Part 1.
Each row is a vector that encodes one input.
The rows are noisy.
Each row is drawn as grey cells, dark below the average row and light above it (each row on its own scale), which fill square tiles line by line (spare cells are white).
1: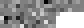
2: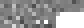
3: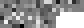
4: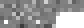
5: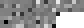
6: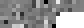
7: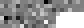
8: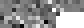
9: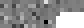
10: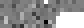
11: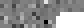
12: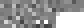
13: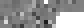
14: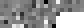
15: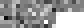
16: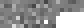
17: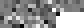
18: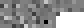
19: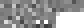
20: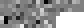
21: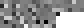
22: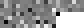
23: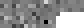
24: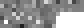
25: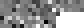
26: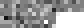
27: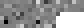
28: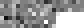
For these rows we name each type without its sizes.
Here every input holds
a point on a line.
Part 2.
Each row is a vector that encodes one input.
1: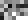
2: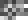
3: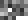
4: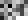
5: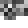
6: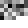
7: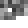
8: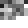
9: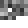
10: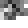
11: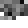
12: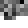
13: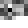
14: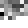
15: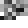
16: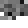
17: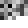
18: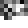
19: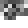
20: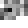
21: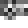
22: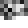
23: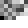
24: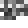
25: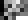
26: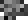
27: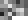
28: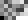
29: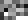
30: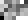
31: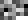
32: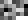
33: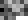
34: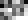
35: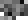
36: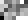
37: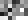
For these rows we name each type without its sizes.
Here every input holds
a point on each of two lines.
